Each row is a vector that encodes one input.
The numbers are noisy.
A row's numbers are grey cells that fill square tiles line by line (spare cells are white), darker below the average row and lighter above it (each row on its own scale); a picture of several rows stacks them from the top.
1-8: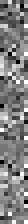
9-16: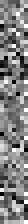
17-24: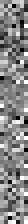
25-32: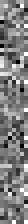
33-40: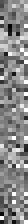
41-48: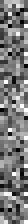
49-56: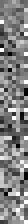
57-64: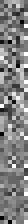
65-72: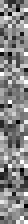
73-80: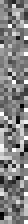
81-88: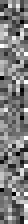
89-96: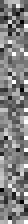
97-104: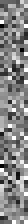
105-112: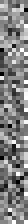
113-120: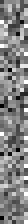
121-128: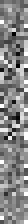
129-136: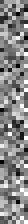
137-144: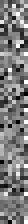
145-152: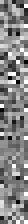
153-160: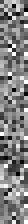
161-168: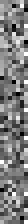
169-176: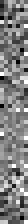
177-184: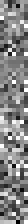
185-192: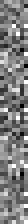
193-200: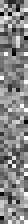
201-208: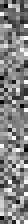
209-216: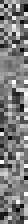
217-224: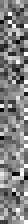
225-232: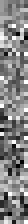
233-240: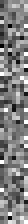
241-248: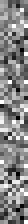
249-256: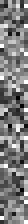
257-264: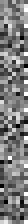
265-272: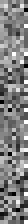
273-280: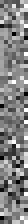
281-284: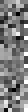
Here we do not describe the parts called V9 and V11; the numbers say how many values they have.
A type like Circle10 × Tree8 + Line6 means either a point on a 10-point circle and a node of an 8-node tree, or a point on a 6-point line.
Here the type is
Bool × V11 + Circle6 × (Line7 + V9) + Label6.
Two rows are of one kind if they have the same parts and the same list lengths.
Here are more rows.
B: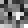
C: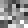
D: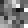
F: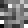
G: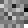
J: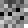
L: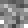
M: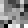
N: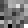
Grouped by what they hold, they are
B, F, N
C
D, J, L
G, M

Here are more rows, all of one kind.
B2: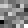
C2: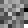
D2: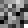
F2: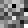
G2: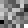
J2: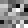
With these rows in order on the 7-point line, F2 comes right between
D2 and J2.
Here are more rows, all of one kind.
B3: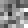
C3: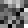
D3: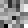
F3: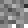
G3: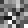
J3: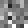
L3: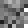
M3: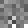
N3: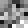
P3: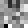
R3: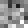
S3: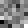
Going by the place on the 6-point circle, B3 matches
M3 and R3.
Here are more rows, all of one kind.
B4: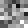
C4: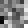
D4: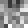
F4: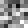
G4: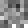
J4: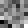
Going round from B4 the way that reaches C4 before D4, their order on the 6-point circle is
B4, C4, D4, F4, G4, J4.
